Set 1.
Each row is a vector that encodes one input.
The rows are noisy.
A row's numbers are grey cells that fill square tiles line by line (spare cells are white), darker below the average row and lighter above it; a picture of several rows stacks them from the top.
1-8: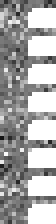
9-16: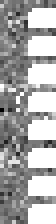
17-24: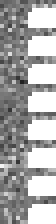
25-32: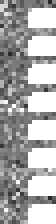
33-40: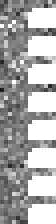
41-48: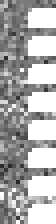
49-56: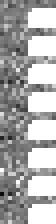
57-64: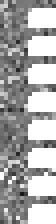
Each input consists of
a point on a 6-point line.
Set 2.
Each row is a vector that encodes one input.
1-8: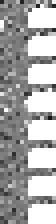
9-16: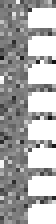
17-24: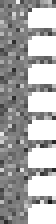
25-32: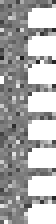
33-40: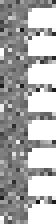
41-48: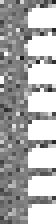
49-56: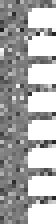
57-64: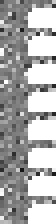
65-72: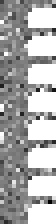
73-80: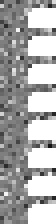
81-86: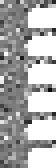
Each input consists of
three true/false values.
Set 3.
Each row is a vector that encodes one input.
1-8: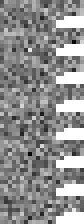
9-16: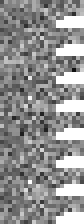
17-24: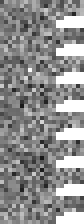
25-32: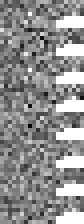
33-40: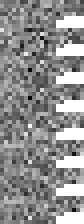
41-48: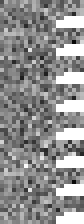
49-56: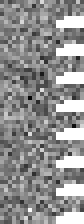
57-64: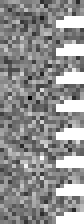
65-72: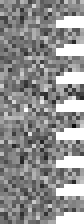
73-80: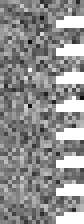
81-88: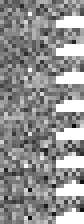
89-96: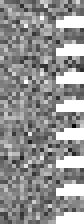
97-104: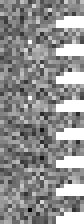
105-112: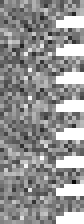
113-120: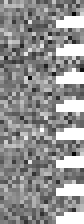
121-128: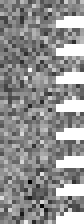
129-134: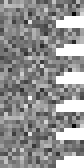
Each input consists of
four true/false values.
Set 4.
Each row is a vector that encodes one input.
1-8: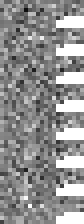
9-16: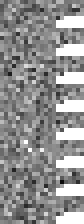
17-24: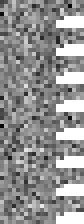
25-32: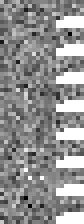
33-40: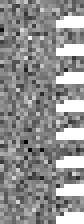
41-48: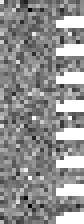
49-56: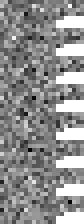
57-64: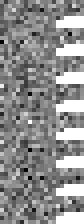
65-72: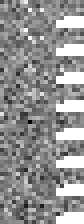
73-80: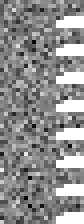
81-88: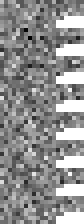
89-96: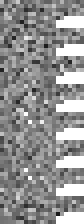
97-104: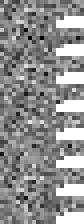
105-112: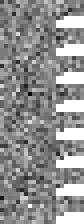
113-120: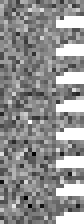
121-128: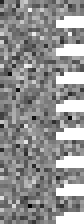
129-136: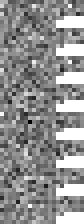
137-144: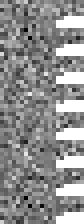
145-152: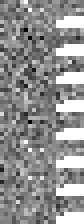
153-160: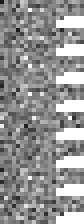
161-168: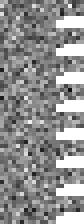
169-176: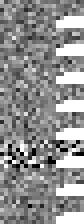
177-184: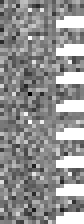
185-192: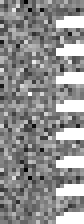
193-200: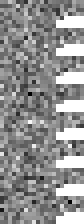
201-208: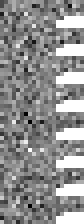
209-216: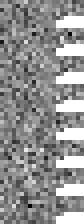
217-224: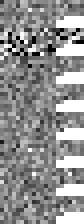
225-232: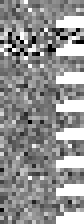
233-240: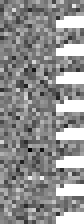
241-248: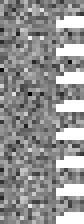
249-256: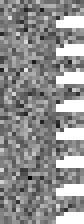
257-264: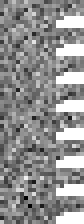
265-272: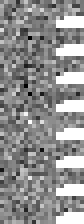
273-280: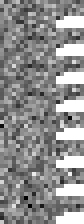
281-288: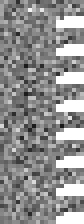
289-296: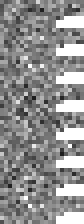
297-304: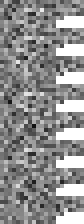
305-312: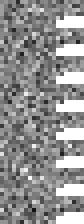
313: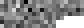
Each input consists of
either a fixed value, or four true/false values.
